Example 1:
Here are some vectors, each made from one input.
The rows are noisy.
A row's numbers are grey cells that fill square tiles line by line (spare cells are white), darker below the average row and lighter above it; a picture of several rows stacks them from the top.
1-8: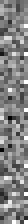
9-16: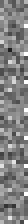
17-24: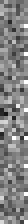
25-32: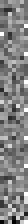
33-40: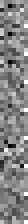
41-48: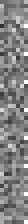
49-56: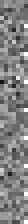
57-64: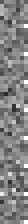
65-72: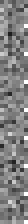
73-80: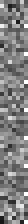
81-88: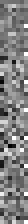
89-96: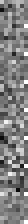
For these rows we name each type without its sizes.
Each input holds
a point on a line, together with either a fixed value, or four true/false values.
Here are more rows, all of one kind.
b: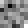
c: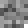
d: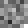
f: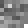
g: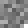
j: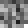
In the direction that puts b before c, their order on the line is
b, c, f, g, d, j.
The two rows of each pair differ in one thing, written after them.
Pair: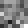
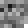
the place on the line
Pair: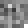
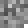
one of the four true/false values
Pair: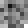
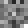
the place on the line
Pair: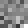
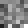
one of the four true/false values
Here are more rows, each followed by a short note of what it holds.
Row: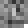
a point on a line and four true/false values
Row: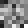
a point on a line
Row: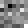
a point on a line and four true/false values
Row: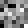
a point on a line
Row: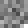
a point on a line and four true/false values
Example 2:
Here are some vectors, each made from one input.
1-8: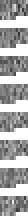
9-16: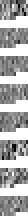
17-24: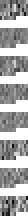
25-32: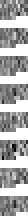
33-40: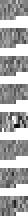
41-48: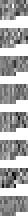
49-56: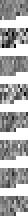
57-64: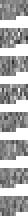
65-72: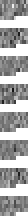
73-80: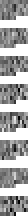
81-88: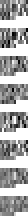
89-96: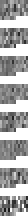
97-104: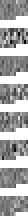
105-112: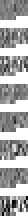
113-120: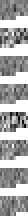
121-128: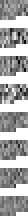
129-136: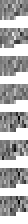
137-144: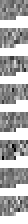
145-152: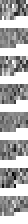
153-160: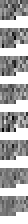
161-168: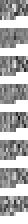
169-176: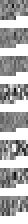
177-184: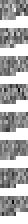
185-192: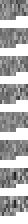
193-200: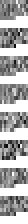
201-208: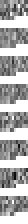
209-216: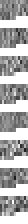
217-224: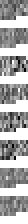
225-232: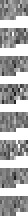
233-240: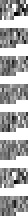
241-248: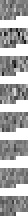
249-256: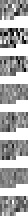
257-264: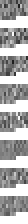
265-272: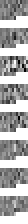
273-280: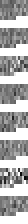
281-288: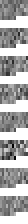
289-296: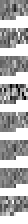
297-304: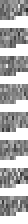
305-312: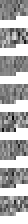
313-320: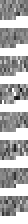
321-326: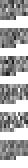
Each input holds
one of 6 labels, together with either a point on an 8-point circle, or a fixed value.
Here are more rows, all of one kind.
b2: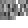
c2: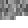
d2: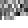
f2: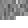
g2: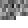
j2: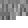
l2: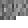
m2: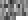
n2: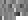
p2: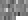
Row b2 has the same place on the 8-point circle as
d2, f2, m2 and n2.
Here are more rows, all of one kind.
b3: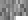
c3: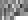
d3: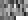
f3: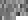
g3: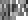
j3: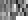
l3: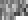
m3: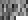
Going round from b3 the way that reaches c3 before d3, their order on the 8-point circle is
b3, g3, c3, f3, m3, j3, d3, l3.
